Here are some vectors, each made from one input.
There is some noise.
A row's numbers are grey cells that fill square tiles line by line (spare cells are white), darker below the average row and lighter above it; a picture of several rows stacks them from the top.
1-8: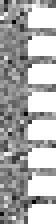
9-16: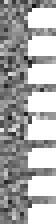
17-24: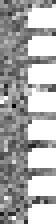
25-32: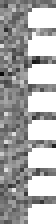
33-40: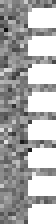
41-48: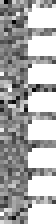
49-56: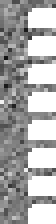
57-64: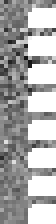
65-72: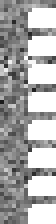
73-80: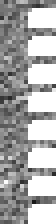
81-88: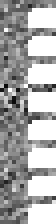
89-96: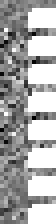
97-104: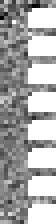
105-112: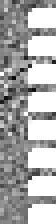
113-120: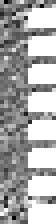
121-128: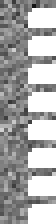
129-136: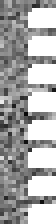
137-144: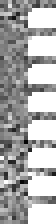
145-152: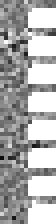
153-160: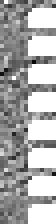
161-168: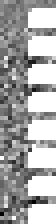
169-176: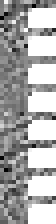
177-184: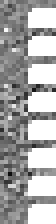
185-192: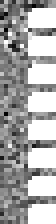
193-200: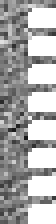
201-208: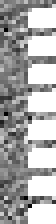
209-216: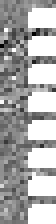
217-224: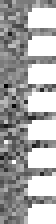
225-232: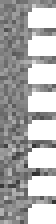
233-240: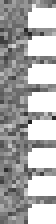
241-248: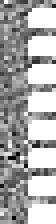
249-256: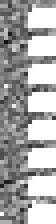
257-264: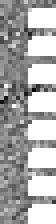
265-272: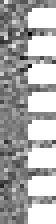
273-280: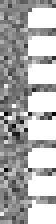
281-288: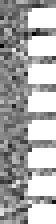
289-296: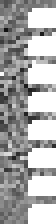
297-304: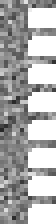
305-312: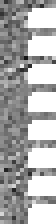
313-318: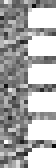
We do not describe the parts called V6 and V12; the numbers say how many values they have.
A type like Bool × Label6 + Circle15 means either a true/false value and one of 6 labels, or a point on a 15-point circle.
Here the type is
(Bool × Bool × Bool + V6) × Line4 + Line5 + V12.
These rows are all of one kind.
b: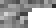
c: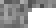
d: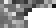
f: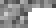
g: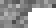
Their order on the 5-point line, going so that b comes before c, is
g, d, f, b, c.
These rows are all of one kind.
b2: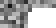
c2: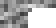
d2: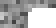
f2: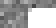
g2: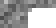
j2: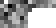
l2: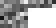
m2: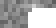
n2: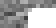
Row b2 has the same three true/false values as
d2, f2 and l2.
